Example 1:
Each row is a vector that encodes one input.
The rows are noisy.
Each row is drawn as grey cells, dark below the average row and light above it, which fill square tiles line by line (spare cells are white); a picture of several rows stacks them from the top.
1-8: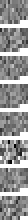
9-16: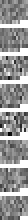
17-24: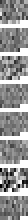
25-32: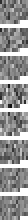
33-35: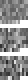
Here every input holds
a point on an 8-point circle.
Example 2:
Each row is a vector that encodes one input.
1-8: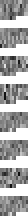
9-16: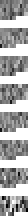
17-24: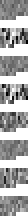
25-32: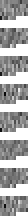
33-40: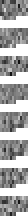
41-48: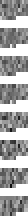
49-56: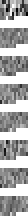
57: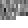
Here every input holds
either a fixed value, or a node of an 11-node tree.
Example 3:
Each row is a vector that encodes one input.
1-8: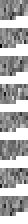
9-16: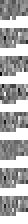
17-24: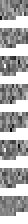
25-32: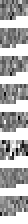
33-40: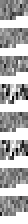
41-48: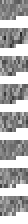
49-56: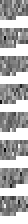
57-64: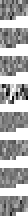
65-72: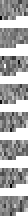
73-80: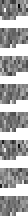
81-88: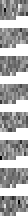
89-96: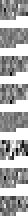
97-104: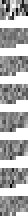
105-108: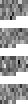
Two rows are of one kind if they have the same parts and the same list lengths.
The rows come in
2 kinds.
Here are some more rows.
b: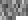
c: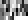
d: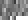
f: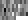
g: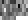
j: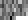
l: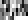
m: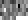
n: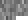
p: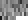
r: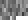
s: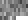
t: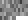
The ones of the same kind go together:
b, d, f, g, j, m, n, p, r, s, t
c, l

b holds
a node of a 9-node tree.
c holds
a fixed value.
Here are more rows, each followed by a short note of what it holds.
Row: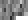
a node of a 9-node tree
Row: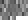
a node of a 9-node tree
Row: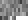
a node of a 9-node tree
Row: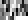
a fixed value
